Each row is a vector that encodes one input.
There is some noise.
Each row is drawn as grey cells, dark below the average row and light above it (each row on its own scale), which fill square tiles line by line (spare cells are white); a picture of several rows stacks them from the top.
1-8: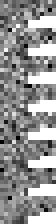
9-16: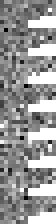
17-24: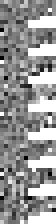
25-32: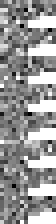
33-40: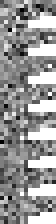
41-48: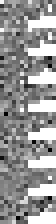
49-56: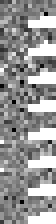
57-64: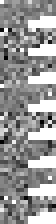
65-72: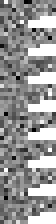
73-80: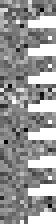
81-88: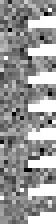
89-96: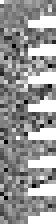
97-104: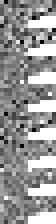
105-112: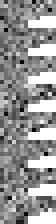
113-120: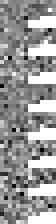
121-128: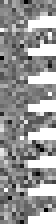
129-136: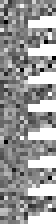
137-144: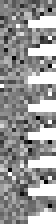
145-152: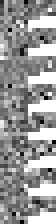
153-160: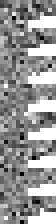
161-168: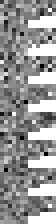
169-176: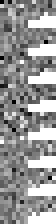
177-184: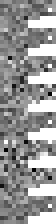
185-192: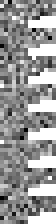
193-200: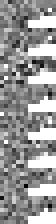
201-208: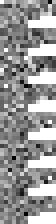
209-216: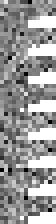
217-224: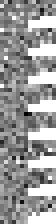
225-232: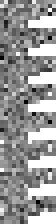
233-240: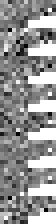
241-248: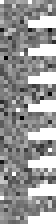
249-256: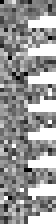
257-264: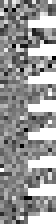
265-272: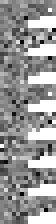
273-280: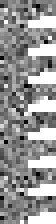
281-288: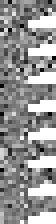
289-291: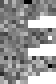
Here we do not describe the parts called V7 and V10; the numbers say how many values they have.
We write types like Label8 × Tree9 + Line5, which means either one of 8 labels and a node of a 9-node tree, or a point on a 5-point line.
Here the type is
(Bool × Bool × Bool × Bool + Unit) × Label8 × V7 + V10.
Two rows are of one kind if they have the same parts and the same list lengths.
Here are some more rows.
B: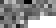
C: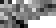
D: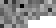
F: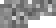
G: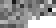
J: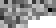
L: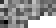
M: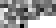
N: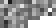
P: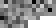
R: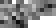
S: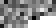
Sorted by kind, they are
B, F, M, N
C, L, R
D, G, J, P, S

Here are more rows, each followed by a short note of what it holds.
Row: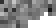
one of 8 labels and a value of V7
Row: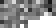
one of 8 labels and a value of V7
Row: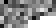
a value of V10
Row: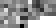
one of 8 labels, four true/false values and a value of V7
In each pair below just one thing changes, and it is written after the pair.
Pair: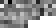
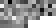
one of the four true/false values
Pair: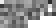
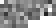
one of the four true/false values
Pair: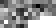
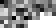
one of the four true/false values
